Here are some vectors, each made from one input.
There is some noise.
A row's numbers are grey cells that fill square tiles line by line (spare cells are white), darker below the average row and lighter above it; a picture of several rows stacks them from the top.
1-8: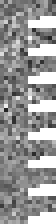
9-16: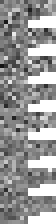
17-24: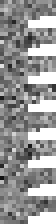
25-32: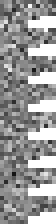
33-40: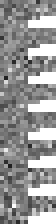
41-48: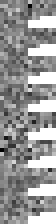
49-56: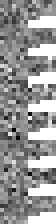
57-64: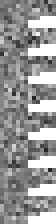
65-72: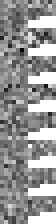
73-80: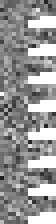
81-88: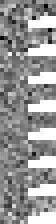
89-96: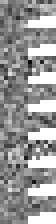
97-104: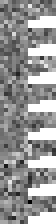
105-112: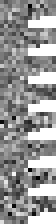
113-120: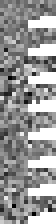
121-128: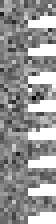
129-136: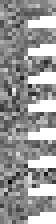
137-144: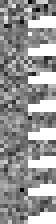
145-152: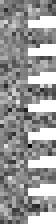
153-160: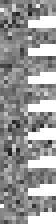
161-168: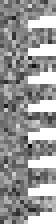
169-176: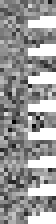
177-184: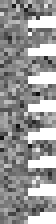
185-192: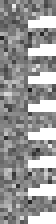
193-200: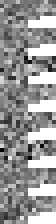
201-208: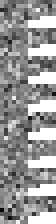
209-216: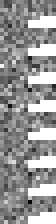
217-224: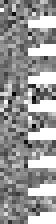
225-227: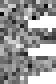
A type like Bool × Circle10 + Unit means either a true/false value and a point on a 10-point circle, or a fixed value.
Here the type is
Bool × (Label9 + Tree10) × Line9.
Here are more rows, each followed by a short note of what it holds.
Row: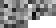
one of 9 labels, a point on a 9-point line and a true/false value
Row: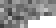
one of 9 labels, a point on a 9-point line and a true/false value
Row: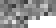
one of 9 labels, a point on a 9-point line and a true/false value
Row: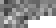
one of 9 labels, a point on a 9-point line and a true/false value
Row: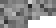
a point on a 9-point line, a node of a 10-node tree and a true/false value
